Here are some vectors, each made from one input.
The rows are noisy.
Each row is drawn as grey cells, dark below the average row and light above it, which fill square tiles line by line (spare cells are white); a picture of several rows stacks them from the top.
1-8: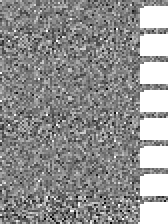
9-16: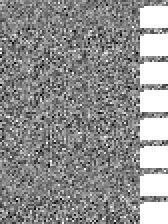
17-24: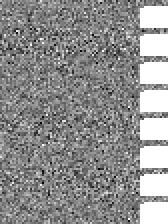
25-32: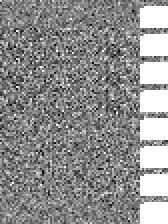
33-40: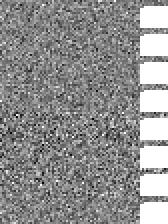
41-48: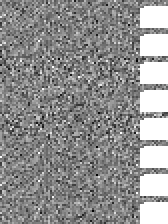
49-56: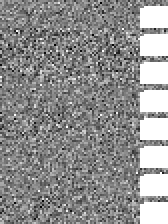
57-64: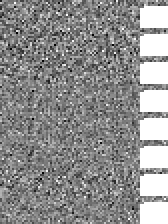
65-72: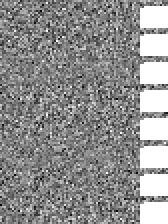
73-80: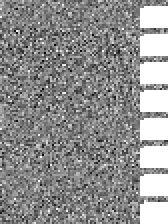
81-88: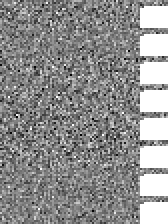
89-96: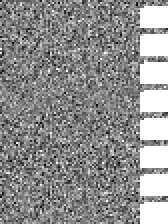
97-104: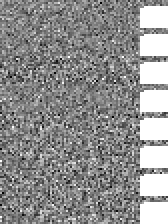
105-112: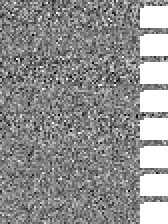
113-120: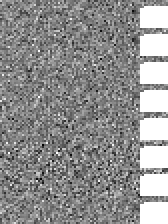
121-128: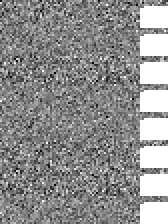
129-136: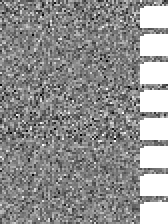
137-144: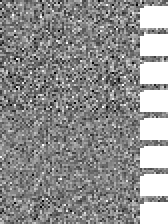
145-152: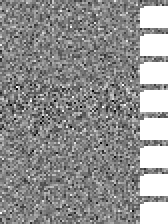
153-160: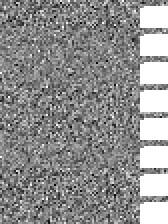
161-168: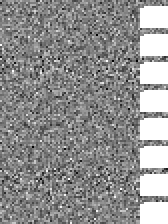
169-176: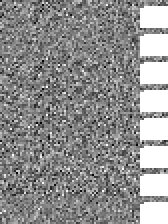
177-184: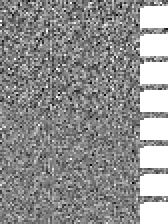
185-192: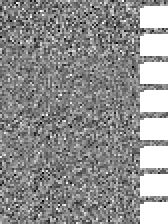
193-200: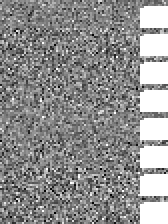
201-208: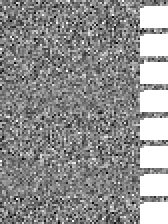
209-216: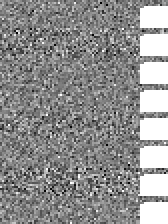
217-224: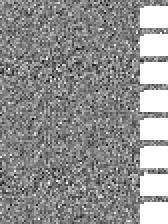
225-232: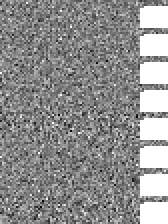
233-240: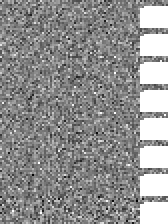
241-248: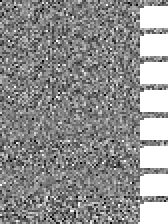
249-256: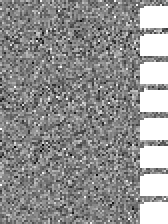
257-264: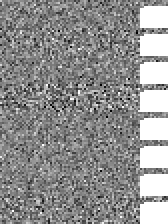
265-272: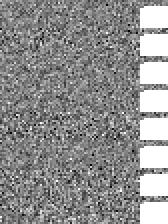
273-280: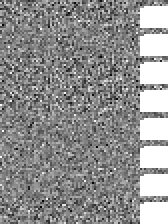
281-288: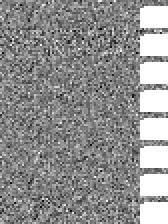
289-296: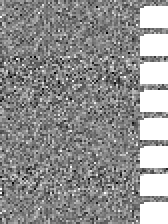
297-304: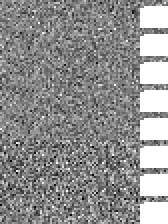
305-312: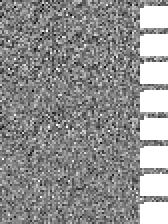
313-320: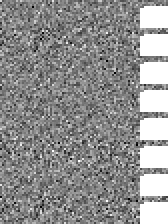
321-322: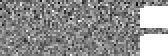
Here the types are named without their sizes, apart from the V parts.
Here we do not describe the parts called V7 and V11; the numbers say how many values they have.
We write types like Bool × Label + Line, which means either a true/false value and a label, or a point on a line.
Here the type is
Bool × Bool × Bool × Bool × V11 + Label × V7 + List(Line).
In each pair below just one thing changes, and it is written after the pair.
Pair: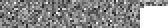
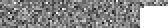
the place on the line in item 2 of the list
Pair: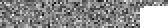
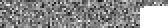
the place on the line in item 1 of the list
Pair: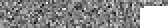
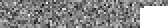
the place on the line in item 2 of the list
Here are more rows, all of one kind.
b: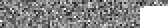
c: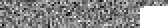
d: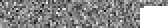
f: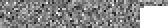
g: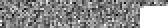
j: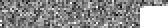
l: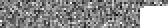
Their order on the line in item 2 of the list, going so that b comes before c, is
d, j, f, l, b, c, g.
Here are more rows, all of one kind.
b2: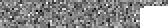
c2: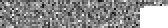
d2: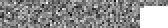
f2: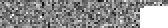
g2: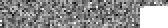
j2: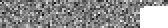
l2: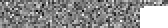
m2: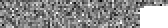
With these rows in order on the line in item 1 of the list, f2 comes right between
c2 and j2.
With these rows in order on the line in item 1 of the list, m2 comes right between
c2 and g2.
